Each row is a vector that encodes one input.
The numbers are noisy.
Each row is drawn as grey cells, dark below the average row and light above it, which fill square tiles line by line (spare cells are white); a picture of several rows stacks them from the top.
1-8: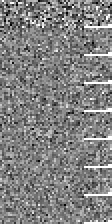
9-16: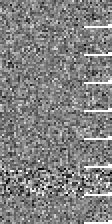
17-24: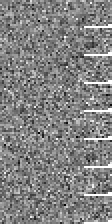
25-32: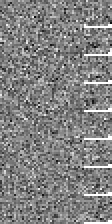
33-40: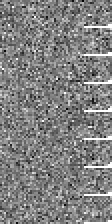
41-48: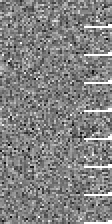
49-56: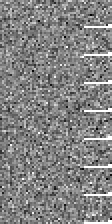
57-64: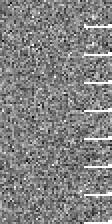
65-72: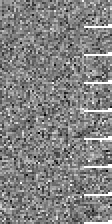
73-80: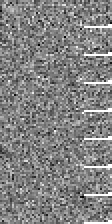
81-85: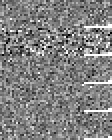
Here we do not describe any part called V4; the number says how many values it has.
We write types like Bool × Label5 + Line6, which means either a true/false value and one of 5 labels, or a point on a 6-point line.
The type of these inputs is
List2(Bool × V4).
